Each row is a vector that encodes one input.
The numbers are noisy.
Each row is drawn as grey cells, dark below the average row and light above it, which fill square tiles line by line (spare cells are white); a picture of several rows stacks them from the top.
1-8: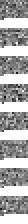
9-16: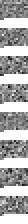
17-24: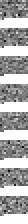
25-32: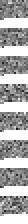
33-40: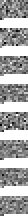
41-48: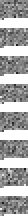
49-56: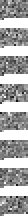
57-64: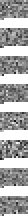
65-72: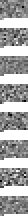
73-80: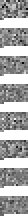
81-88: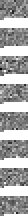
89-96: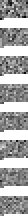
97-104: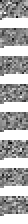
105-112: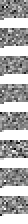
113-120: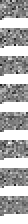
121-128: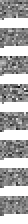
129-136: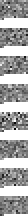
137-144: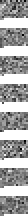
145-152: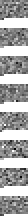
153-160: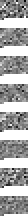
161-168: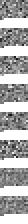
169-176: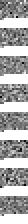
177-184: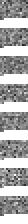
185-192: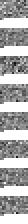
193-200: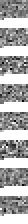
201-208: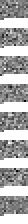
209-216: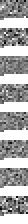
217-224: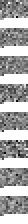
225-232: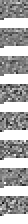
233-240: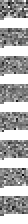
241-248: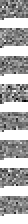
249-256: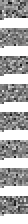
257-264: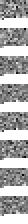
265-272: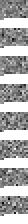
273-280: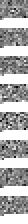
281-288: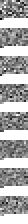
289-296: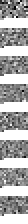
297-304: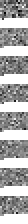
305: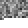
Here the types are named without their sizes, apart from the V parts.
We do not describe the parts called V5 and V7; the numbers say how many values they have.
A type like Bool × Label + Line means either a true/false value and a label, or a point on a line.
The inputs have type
(Line + V5) × (Line + V7) × Tree.
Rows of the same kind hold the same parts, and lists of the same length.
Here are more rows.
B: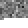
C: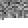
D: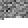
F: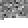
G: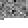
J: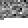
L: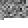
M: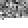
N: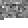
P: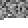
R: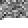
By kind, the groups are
B, D, G, L
C, J, N
F, M, R
P

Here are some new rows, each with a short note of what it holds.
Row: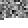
a node of a tree, a value of V5 and a value of V7
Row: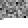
a point on a line, a node of a tree and a value of V7
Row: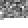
a point on each of two lines and a node of a tree
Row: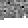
a point on a line, a node of a tree and a value of V5
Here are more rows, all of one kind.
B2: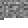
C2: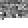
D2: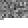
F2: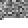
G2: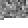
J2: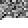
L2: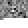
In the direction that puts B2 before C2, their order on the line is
F2, B2, C2, D2, J2, G2, L2.
